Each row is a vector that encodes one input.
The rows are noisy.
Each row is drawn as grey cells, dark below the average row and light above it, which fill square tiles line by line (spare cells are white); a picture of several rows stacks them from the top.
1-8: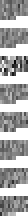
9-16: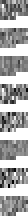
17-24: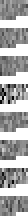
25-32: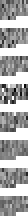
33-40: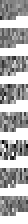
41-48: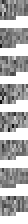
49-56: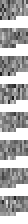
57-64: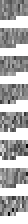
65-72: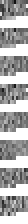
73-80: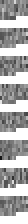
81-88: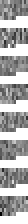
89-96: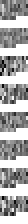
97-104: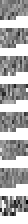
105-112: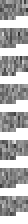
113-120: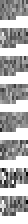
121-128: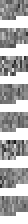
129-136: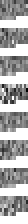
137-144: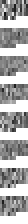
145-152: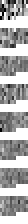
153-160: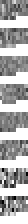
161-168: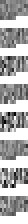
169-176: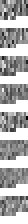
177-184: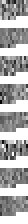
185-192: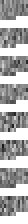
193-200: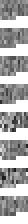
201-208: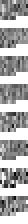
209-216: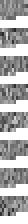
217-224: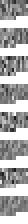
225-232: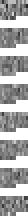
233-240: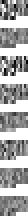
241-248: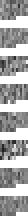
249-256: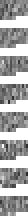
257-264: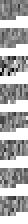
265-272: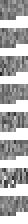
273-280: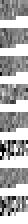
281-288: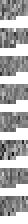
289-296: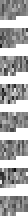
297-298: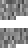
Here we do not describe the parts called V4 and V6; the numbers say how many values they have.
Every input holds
either a value of V4 and a value of V6, or a list of up to three points on a 5-point line.
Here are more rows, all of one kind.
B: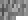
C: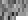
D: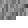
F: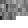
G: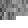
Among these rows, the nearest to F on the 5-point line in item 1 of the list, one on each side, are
C and G.
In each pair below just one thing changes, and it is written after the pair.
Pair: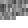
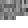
the value of V6
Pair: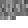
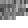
the value of V4
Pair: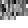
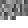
the value of V6
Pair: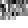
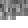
the value of V6
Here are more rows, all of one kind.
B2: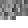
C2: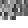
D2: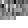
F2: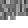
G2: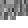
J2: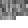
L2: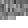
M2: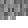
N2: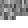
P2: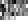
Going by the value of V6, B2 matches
D2, J2 and M2.
